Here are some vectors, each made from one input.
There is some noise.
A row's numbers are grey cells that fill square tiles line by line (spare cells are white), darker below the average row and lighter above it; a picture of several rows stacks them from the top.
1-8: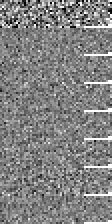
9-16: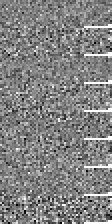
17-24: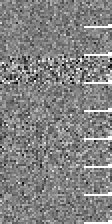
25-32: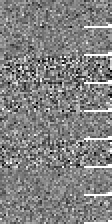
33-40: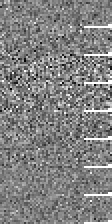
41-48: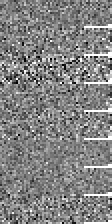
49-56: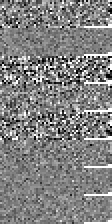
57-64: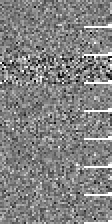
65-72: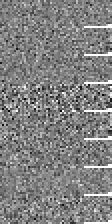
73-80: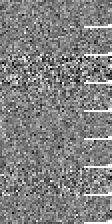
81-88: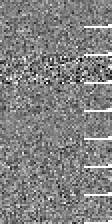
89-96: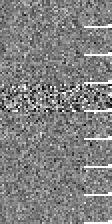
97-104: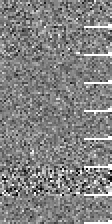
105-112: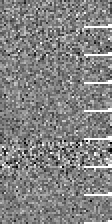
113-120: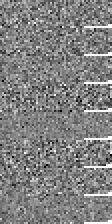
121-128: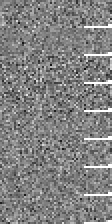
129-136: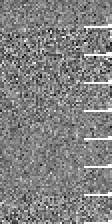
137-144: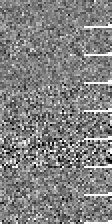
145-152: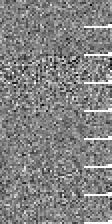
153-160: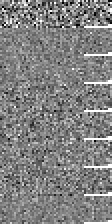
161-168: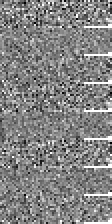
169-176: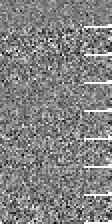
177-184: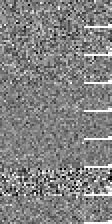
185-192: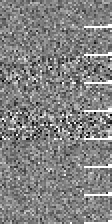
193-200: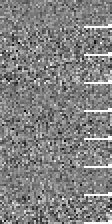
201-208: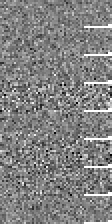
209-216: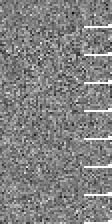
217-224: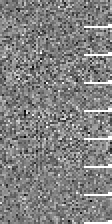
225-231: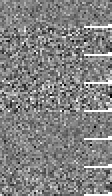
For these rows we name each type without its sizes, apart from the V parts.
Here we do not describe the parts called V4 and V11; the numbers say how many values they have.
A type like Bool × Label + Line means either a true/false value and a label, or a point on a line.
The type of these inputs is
Circle × (Tree + V4) × V11.
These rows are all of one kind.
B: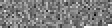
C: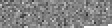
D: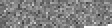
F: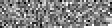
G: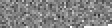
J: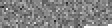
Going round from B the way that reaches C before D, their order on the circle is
B, C, F, D, G, J.
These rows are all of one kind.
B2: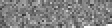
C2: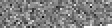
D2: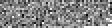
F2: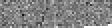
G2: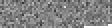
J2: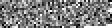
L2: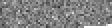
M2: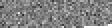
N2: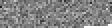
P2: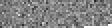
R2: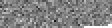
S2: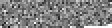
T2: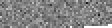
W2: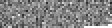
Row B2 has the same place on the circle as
D2, F2, P2 and W2.
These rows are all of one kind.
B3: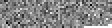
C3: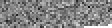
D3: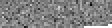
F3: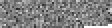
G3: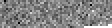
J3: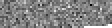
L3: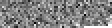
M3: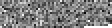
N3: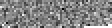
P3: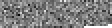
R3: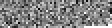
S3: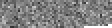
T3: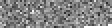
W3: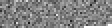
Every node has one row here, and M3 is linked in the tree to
B3, F3, N3 and S3.
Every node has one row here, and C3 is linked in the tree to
L3.
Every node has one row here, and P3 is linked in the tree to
G3.
